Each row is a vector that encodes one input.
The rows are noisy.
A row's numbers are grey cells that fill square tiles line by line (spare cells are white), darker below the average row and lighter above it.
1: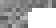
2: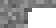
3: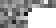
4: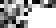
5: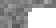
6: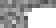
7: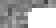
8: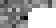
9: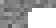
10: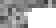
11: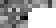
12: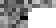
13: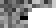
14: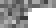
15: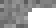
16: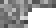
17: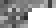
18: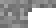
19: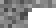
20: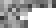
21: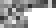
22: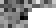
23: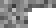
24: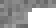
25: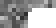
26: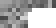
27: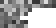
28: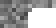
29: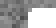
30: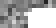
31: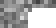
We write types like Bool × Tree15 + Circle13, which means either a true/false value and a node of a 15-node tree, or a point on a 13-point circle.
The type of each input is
Line6.
